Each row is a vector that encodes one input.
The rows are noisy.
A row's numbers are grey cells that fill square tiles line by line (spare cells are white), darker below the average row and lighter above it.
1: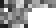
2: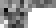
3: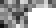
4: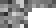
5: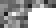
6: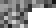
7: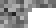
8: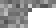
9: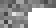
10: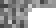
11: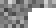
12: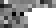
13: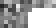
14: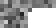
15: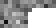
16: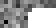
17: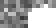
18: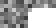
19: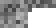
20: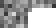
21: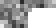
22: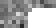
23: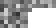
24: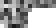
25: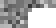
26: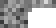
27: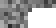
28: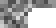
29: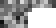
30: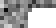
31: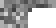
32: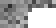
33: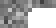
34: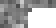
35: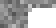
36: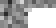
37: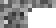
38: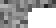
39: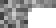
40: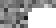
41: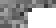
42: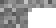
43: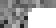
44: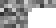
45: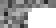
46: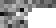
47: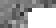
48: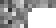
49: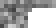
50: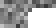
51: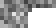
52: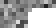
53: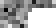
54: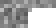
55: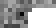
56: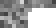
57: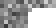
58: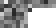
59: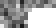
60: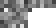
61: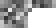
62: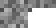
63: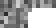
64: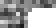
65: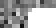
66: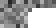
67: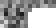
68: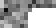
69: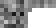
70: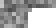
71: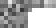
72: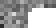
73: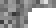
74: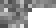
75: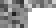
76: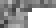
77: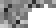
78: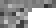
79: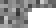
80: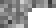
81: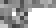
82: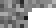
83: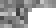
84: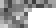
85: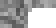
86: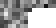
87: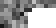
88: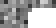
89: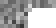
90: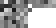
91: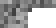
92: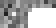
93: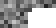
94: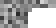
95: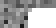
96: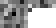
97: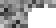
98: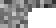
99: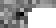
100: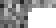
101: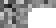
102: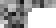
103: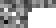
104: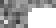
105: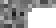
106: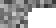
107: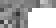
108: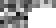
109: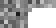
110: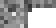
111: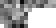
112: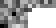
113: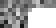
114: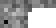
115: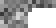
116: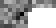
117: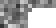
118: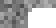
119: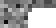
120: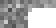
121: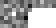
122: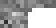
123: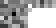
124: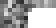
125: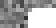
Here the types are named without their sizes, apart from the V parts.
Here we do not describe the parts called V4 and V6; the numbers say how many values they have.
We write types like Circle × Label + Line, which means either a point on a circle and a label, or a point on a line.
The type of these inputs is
(Bool × Label + V4) × V6.
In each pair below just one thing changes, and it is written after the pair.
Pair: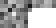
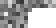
the true/false value
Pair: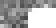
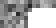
the value of V6
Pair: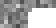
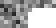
the value of V6
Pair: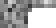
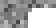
the label
